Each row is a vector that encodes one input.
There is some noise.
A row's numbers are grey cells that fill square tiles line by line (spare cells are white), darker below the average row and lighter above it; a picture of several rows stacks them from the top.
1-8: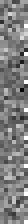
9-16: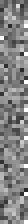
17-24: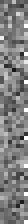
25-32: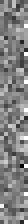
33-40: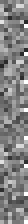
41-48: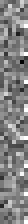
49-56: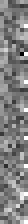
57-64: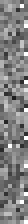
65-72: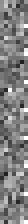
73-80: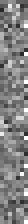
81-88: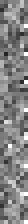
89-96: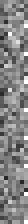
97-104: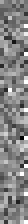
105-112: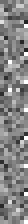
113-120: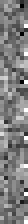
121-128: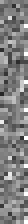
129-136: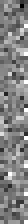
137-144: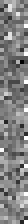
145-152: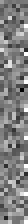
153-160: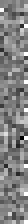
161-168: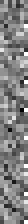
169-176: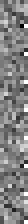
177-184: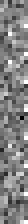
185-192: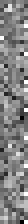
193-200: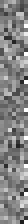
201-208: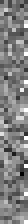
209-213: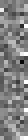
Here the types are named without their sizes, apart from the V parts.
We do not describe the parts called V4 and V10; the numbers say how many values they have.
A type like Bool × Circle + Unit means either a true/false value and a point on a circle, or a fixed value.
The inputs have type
Label + (Line + V4) × V10.
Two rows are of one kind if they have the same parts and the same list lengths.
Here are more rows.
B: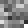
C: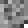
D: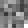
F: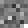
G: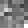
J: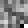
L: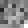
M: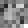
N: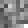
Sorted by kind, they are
B, C, J
D, F, G
L, M, N

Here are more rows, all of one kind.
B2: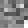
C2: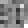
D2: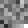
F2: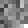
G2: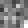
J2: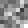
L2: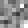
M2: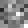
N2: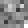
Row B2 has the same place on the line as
C2 and L2.
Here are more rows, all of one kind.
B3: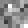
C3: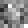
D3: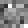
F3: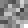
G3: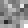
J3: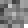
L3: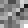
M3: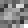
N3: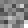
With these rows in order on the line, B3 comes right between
C3 and D3.
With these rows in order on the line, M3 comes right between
F3 and L3.
